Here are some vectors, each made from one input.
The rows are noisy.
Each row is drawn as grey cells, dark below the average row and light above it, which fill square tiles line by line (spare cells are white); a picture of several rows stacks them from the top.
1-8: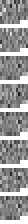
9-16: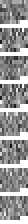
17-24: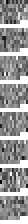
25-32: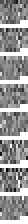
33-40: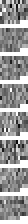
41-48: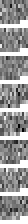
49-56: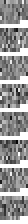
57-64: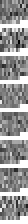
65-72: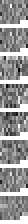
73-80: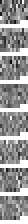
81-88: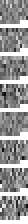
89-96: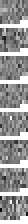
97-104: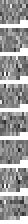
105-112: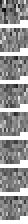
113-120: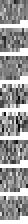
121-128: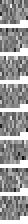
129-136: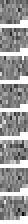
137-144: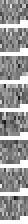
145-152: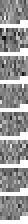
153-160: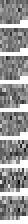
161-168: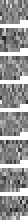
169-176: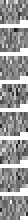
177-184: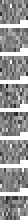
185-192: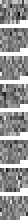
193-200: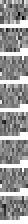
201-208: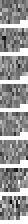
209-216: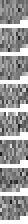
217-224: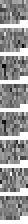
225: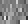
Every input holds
either a point on a 6-point line, or a point on a 7-point line, or a list of up to two points on a 5-point line.
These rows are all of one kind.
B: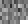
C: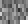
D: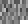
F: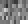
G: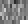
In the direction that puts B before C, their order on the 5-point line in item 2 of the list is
B, G, D, C, F.
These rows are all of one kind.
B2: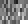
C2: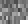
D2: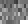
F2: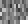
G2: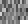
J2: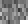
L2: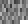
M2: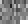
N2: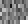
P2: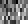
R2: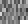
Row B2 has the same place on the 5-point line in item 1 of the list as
G2, L2, P2 and R2.
